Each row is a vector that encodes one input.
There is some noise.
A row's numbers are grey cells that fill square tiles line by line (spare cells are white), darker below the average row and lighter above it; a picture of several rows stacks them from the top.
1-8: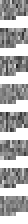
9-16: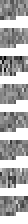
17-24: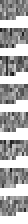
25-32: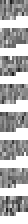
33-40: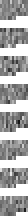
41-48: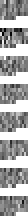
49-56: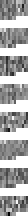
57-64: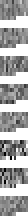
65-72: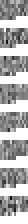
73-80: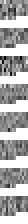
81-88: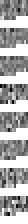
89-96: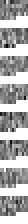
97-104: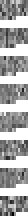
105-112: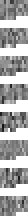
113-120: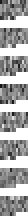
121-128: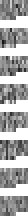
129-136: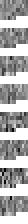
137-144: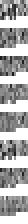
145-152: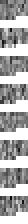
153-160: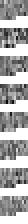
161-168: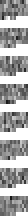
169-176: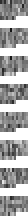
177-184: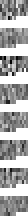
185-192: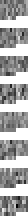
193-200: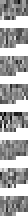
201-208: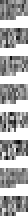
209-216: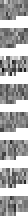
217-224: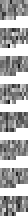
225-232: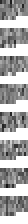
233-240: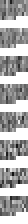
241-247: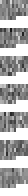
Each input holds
a list of up to three points on a 6-point line.
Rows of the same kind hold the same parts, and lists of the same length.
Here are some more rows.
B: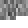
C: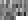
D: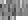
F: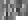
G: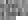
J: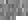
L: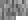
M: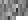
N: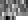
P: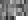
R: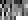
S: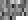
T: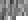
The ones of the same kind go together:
B, L, T
C, D, F, G, J, M
N, P, S
R

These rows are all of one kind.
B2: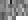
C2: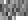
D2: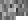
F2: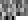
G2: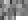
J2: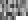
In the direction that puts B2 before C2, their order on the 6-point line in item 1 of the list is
B2, G2, J2, D2, F2, C2.
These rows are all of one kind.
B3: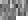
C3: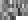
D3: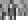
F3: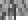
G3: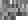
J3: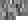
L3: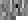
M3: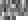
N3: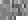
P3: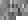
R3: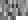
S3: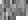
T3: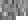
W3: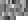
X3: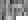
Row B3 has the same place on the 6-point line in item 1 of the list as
J3, L3, M3 and W3.
